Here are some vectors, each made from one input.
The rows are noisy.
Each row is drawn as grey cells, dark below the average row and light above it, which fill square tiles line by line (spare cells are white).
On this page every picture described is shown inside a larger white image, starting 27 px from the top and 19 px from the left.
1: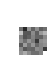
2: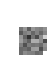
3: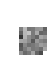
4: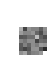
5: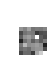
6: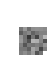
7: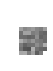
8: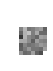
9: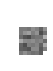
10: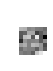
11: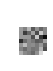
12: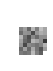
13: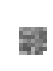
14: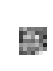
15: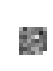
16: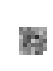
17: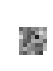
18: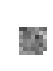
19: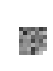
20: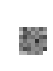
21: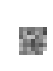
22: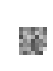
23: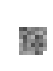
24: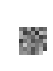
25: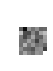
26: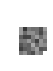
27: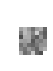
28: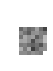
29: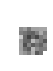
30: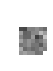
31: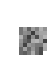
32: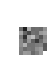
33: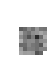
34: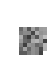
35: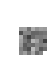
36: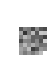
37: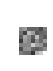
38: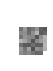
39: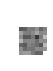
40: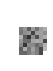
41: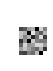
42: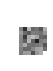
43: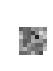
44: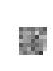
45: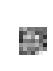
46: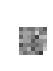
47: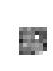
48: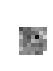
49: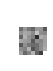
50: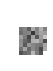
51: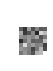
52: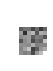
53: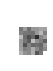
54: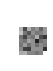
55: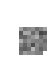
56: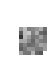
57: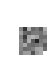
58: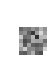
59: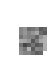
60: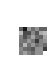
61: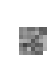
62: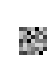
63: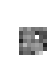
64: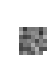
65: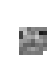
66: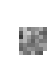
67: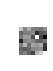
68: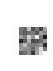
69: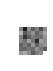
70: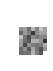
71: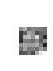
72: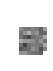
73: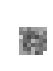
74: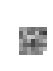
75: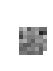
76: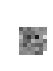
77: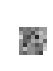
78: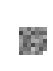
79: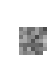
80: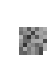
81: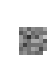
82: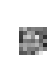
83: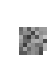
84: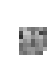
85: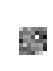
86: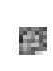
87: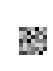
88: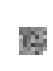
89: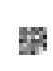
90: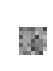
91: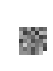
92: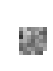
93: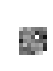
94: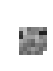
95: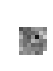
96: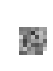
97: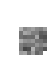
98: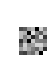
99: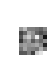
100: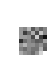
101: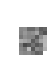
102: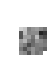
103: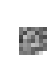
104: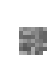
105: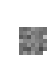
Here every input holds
either a fixed value, or a node of each of two 8-node trees and a true/false value.
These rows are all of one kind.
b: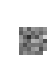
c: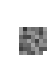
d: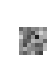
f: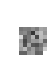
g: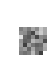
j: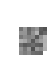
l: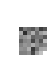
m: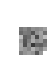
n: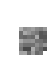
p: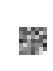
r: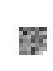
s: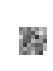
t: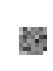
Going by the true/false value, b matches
c and n.
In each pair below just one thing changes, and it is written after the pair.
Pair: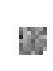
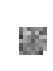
the node of one of the two trees
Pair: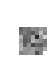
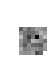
the node of one of the two trees
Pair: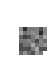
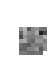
the node of one of the two trees
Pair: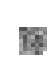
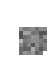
the true/false value
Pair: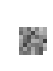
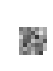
the true/false value
